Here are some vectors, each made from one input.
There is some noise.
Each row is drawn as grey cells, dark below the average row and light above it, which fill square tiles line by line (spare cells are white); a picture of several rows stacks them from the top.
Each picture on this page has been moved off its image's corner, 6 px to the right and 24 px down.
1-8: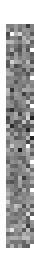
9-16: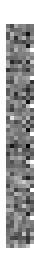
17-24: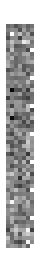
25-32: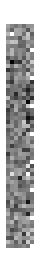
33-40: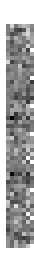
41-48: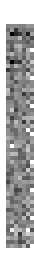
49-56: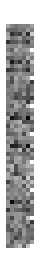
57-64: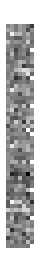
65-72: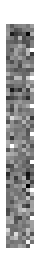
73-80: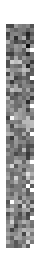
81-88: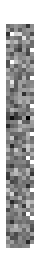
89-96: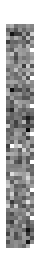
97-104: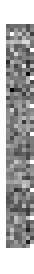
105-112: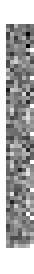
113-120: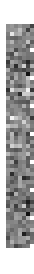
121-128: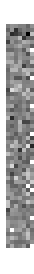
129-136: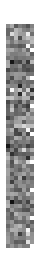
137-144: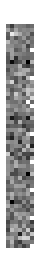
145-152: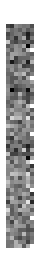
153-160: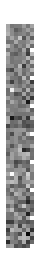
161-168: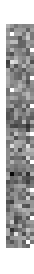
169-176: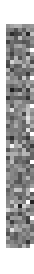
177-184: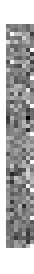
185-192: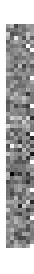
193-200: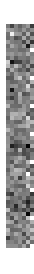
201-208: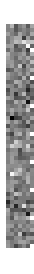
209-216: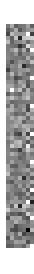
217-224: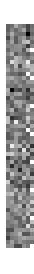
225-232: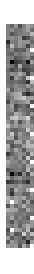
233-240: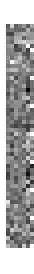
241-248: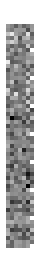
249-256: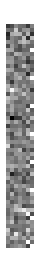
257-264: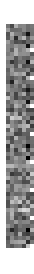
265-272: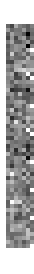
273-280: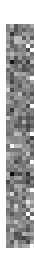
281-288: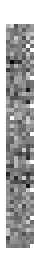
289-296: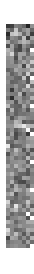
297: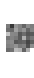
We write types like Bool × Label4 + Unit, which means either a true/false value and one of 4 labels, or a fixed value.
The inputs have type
Bool × Circle9 × Line3 × (Line3 × Line5 + Unit) × Line5.
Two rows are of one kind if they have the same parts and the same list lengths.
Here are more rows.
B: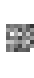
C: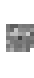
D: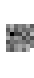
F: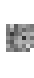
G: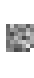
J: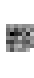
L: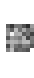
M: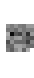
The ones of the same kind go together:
B, C, F, G, L
D, J, M

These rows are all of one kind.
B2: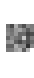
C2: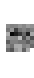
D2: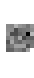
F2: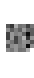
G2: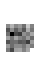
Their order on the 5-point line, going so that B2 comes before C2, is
F2, B2, D2, G2, C2.
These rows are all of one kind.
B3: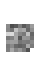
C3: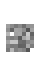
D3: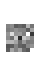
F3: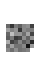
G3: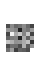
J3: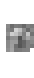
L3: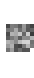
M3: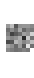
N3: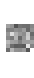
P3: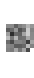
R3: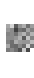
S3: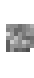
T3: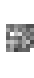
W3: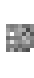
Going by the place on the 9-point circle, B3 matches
C3, S3 and W3.
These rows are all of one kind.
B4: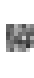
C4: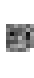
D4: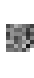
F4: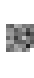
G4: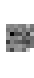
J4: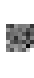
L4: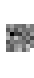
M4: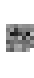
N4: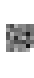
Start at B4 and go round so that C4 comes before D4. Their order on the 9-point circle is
B4, C4, N4, M4, F4, L4, D4, J4, G4.
